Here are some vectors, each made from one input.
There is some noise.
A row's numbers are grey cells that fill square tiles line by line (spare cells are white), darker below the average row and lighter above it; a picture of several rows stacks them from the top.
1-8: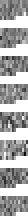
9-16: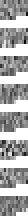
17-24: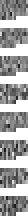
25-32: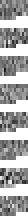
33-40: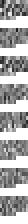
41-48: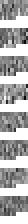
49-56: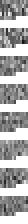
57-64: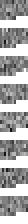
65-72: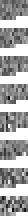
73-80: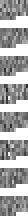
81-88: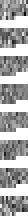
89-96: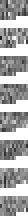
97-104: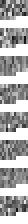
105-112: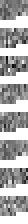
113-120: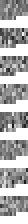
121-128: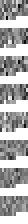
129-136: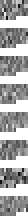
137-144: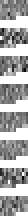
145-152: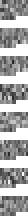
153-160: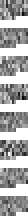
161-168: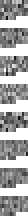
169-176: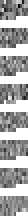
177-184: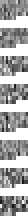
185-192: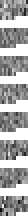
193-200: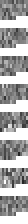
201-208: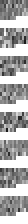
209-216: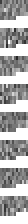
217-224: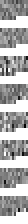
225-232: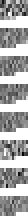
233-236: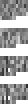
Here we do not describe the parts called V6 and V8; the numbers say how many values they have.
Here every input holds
either a point on a 10-point circle, a true/false value and a value of V6, or a value of V8.
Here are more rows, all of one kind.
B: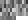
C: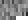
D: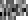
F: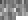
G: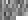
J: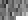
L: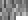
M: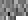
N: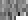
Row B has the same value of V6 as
F, J and L.
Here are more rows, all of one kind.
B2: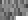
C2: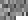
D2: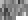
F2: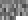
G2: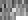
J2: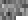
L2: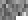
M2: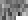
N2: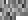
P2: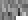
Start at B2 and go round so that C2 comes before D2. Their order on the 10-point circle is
B2, L2, M2, J2, P2, C2, N2, G2, D2, F2.
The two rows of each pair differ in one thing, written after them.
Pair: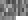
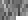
the true/false value
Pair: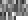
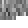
the value of V6
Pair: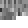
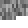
the value of V6
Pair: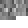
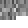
the true/false value
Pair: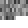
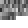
the place on the 10-point circle
